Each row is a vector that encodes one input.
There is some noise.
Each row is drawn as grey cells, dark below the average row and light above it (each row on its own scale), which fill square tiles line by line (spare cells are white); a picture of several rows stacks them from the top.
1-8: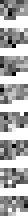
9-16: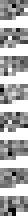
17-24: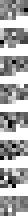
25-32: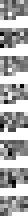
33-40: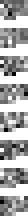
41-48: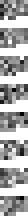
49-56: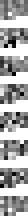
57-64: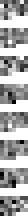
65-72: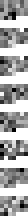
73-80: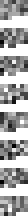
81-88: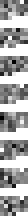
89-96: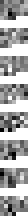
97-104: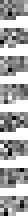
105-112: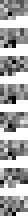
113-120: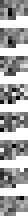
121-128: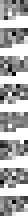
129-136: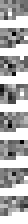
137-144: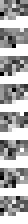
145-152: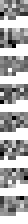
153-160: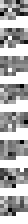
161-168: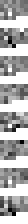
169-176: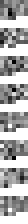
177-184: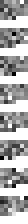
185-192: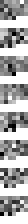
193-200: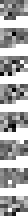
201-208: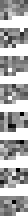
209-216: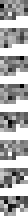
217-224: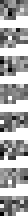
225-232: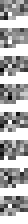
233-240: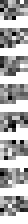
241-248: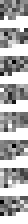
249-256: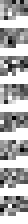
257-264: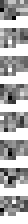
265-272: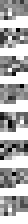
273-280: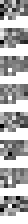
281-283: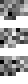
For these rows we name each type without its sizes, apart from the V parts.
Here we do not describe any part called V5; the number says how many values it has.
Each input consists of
either a point on a line, or four true/false values, or a value of V5.
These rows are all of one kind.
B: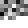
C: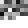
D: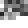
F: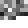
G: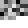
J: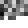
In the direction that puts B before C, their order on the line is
F, G, B, J, C, D.
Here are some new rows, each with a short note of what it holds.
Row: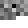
a value of V5
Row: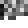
a point on a line
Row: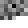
a value of V5
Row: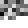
a point on a line
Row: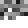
a point on a line
